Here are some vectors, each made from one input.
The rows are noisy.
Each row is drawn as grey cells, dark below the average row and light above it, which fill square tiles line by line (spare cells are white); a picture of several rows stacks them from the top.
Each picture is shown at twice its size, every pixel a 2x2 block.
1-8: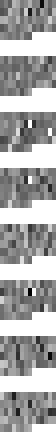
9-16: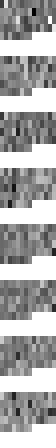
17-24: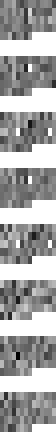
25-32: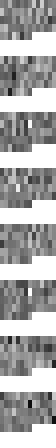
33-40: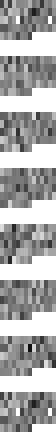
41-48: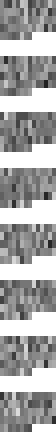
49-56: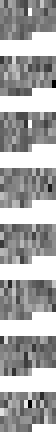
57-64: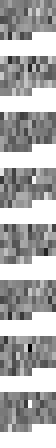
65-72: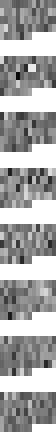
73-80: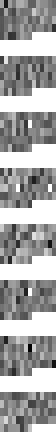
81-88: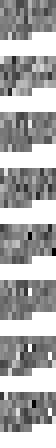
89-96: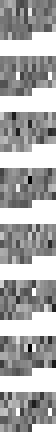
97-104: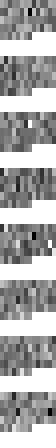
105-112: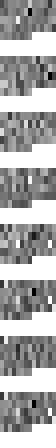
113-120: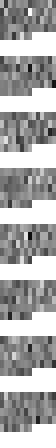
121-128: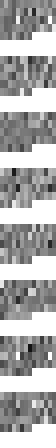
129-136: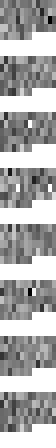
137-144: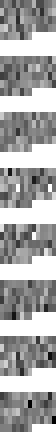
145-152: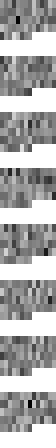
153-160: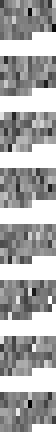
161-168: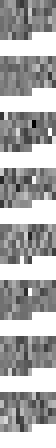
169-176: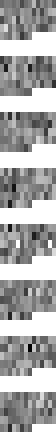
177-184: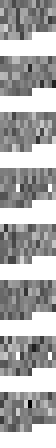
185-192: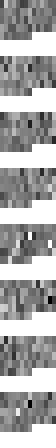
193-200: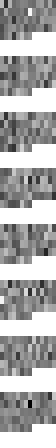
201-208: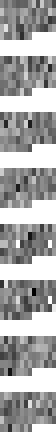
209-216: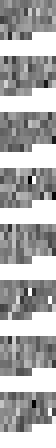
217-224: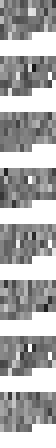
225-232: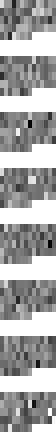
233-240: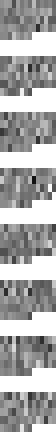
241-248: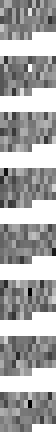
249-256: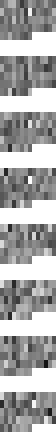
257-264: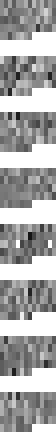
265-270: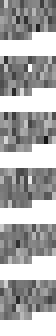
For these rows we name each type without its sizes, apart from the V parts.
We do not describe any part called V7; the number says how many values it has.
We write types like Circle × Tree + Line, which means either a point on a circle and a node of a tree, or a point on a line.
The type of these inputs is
List(Line + V7) × Tree.
